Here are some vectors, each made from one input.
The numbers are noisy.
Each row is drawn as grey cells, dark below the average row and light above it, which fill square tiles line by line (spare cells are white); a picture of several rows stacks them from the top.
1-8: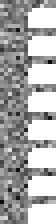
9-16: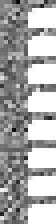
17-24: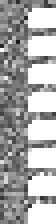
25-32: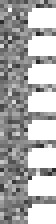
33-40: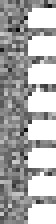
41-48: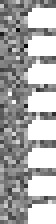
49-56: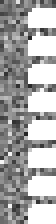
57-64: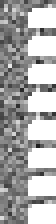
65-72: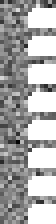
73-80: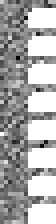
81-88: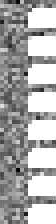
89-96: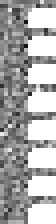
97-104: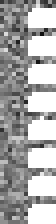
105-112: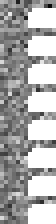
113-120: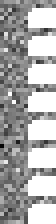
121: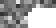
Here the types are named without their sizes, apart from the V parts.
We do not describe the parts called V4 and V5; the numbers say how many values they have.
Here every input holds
a true/false value and a value of V5, together with either a point on a line, or a value of V4.
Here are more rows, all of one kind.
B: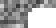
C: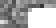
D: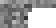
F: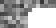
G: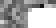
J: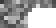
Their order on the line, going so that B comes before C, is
B, D, F, G, C, J.
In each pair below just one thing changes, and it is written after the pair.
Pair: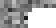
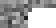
the place on the line
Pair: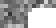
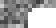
the place on the line
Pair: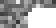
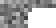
the value of V5
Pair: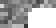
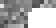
the true/false value
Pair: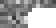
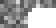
the place on the line
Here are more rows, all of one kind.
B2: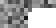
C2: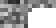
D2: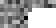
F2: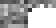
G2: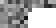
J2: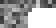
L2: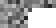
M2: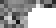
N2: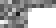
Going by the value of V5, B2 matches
D2, G2 and L2.
